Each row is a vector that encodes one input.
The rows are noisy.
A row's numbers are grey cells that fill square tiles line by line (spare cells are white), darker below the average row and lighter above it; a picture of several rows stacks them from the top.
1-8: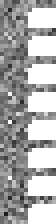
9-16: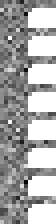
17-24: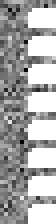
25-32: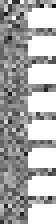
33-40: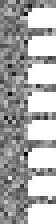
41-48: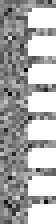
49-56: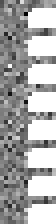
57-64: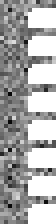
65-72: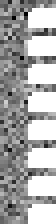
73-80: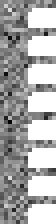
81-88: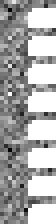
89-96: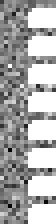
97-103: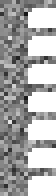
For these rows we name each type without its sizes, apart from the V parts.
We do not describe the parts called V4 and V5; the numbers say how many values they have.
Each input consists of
a point on a circle, a true/false value, a value of V4 and a value of V5.
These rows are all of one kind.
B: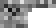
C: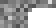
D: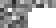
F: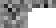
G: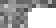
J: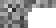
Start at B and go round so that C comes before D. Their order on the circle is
B, G, F, C, D, J.
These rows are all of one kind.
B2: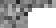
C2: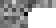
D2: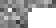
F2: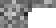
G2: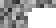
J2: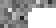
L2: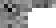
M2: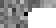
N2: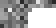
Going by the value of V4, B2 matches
G2, J2 and L2.
